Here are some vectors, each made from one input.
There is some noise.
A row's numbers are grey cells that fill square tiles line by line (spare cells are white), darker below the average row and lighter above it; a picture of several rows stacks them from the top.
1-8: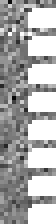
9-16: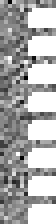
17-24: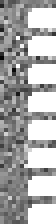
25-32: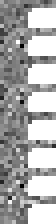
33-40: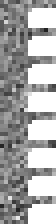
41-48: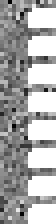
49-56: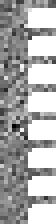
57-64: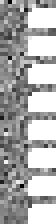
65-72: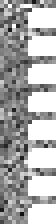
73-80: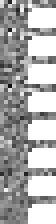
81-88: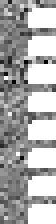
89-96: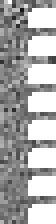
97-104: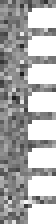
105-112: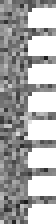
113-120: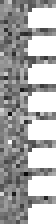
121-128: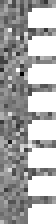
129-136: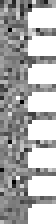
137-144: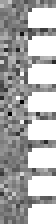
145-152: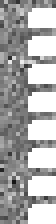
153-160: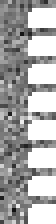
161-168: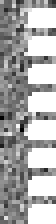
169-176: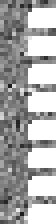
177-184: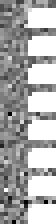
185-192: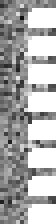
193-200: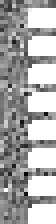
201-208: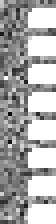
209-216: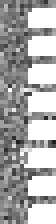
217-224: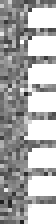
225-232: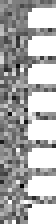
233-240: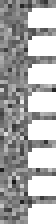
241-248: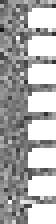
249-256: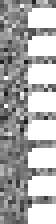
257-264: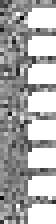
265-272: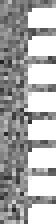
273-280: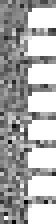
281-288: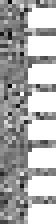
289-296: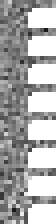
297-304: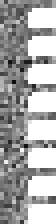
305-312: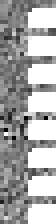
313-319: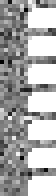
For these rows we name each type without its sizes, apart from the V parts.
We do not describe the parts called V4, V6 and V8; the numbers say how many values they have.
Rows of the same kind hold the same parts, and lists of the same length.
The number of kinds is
4.
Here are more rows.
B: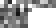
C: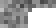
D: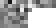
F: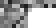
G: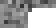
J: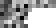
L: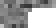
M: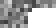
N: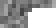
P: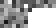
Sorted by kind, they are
B, D
C, L, M, N
F, J
G, P

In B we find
a point on each of two lines.
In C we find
a value of V4 and a value of V6.
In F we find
a node of a tree.
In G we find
a true/false value, a value of V4 and a value of V8.
